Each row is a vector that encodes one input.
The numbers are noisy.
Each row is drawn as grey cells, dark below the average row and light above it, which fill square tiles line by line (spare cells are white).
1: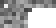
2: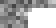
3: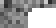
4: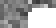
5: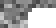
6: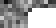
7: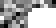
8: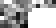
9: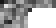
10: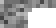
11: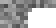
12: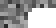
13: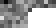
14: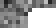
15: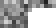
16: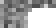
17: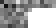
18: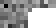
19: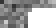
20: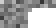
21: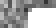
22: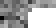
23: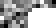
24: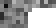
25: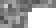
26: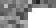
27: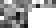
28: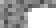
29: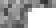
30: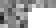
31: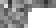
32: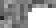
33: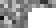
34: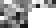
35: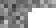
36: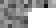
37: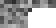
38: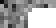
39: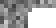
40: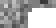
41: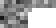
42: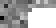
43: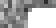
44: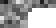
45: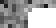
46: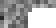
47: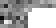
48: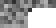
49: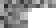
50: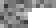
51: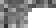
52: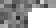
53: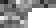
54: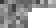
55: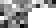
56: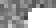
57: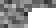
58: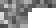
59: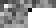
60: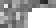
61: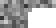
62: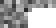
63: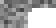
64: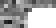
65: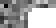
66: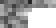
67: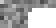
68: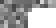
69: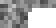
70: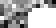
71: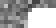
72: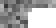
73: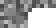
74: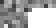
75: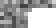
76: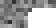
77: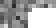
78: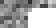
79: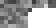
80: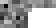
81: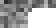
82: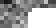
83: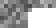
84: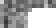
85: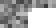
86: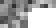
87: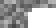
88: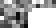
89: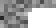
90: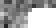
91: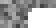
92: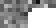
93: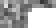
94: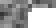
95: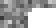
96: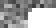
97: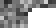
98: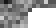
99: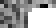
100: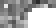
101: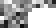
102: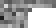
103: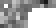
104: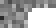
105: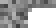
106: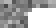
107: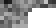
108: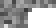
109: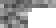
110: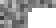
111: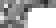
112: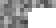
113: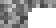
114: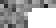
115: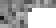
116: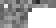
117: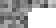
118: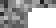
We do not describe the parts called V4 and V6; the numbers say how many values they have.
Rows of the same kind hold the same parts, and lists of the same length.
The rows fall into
2 kinds.
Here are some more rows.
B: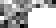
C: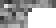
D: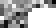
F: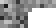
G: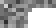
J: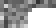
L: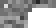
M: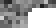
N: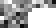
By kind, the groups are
B, D, N
C, F, G, J, L, M

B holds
a point on a 5-point line.
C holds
a point on a 5-point line, four true/false values, a value of V4 and a value of V6.
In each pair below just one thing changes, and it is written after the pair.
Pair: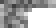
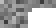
the place on the 5-point line
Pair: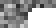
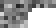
the value of V4
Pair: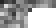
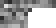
the value of V4
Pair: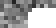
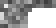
the value of V6
